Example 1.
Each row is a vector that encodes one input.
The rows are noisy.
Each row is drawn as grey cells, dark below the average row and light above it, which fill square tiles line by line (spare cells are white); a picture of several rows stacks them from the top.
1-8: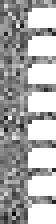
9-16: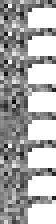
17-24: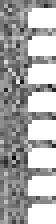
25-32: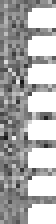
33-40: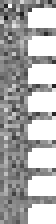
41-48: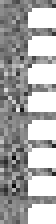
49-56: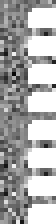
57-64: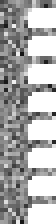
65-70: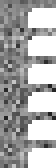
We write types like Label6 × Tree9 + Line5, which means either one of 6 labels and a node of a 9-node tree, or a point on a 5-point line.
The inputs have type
Tree11.
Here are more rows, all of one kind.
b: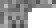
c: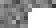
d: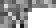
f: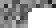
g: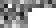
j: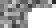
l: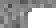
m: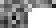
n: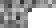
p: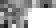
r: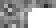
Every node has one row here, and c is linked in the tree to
f, l and m.
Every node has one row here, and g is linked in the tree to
f.
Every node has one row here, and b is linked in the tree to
d, j and l.
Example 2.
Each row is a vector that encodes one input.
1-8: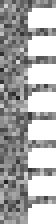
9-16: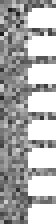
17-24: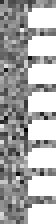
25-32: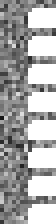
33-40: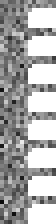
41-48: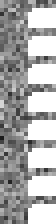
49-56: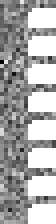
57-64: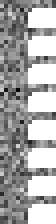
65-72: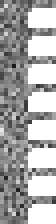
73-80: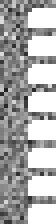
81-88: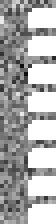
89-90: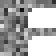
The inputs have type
Circle10.
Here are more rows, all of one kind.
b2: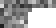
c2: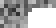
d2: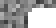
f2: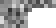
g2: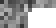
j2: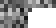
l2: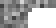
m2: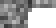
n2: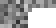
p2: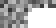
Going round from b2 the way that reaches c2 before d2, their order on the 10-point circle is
b2, c2, f2, p2, l2, m2, g2, n2, j2, d2.
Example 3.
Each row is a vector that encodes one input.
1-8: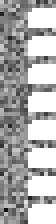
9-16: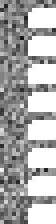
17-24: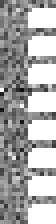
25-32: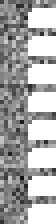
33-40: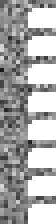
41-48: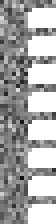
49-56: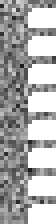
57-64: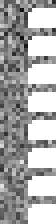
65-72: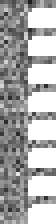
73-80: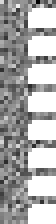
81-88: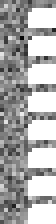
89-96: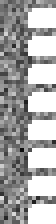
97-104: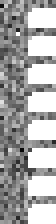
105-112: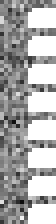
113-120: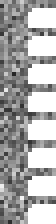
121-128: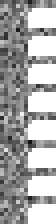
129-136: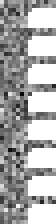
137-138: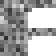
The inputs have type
Circle10.
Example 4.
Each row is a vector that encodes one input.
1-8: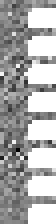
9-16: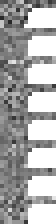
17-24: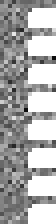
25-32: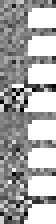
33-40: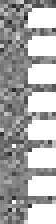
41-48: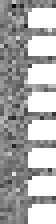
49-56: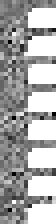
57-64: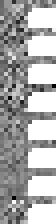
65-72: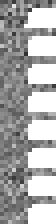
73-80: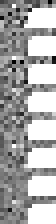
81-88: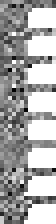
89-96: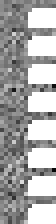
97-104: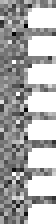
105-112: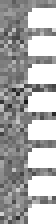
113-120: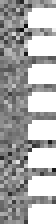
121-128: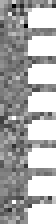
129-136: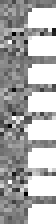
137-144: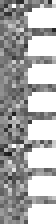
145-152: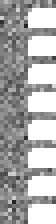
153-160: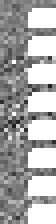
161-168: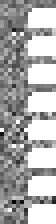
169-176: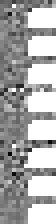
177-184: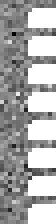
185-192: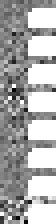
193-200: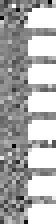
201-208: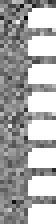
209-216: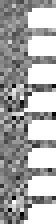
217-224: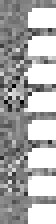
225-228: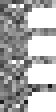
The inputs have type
Bool × Bool × Bool.
